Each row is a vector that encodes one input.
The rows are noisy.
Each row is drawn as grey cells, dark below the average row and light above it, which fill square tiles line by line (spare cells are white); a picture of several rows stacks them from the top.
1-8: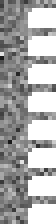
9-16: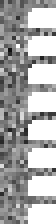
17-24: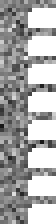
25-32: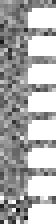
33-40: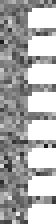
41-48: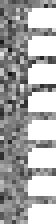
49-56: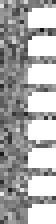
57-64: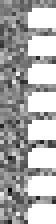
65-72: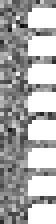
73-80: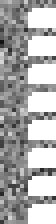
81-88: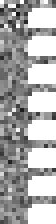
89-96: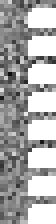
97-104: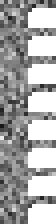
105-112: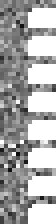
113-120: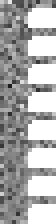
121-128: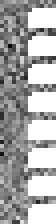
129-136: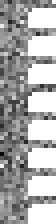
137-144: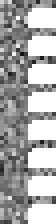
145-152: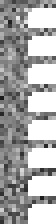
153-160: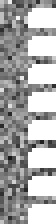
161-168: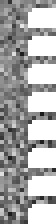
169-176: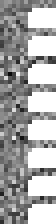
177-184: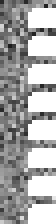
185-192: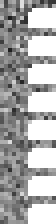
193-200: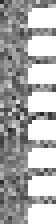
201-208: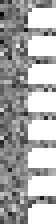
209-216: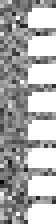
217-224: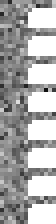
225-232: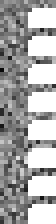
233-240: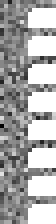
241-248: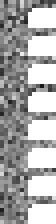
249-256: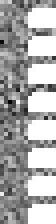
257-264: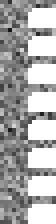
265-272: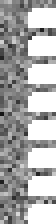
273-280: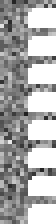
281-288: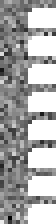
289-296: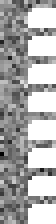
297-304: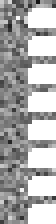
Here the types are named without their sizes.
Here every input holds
a list of points on a line.
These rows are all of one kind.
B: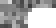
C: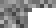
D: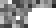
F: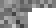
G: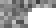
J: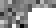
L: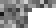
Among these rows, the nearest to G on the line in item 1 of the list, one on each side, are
B and F.
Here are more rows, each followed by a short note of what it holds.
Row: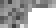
a list of three items
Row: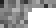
a list of three items
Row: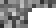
a list of one item
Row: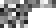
the empty list
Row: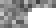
a list of two items
